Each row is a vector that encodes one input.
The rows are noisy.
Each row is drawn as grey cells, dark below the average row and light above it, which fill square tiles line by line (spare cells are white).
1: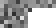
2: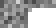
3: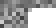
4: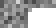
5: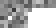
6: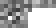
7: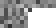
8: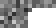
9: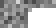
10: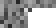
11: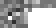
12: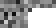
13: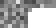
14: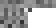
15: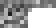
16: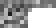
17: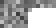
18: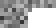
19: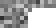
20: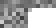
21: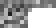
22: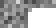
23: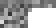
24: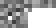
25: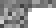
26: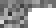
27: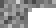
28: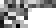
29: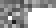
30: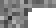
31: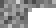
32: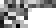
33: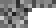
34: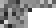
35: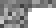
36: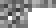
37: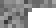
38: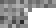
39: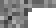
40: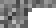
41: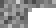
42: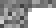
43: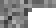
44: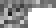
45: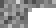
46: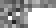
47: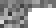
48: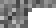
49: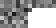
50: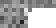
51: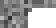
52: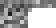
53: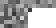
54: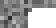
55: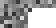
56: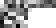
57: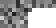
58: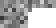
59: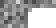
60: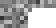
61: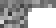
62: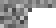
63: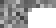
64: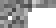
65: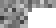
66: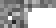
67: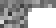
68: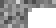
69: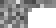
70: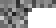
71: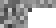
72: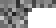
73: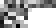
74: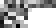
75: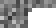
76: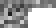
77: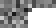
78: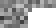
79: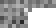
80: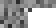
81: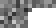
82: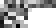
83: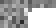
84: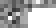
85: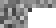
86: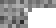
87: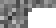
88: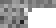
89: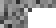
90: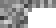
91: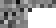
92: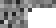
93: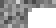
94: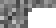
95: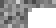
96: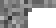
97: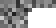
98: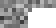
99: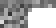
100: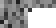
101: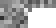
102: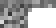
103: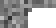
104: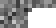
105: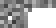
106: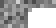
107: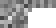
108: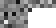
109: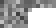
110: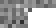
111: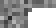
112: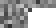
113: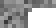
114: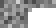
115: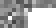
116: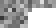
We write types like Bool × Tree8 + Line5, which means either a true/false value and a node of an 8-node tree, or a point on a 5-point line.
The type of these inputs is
List2(Line13).
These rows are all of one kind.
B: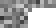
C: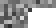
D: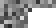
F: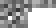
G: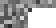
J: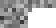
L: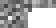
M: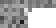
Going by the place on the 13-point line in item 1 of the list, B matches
J and M.
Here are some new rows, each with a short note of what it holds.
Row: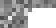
a list of two items
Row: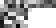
the empty list
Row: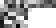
the empty list
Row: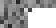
a list of two items
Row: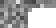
a list of one item
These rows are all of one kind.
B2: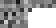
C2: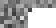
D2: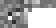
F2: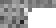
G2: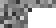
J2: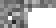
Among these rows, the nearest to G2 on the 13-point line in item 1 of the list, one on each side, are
B2 and C2.
